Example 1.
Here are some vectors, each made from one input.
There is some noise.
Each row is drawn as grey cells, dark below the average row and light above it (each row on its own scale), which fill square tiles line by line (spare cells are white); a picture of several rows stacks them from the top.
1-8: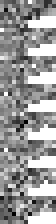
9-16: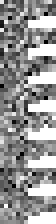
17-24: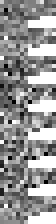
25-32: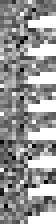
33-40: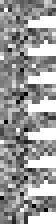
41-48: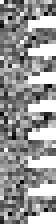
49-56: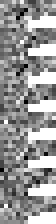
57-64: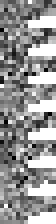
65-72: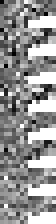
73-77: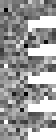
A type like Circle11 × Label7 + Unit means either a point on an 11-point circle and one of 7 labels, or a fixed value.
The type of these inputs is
List2(Line7).
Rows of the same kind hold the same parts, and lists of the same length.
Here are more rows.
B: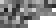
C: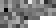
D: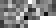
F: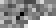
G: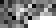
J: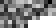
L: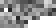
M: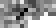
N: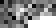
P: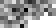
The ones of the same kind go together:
B, C, F, J, M, P
D, L
G, N

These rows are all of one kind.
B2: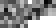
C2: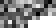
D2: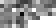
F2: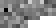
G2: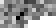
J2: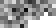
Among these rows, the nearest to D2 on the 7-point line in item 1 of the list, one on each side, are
F2 and G2.
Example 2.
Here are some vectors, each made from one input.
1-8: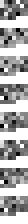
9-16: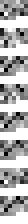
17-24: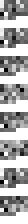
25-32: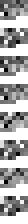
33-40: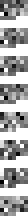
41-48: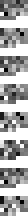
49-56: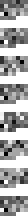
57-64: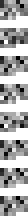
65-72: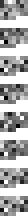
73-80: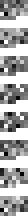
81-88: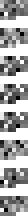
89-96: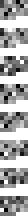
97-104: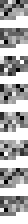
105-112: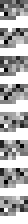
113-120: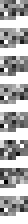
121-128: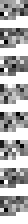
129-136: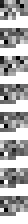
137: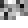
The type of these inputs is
Bool × Line5.
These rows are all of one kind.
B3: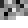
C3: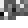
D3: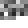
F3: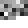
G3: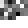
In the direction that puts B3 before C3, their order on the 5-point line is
F3, D3, B3, C3, G3.
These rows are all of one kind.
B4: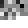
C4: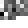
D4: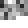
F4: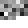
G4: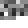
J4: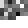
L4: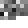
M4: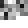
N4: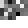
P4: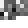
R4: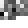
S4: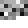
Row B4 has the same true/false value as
D4 and M4.
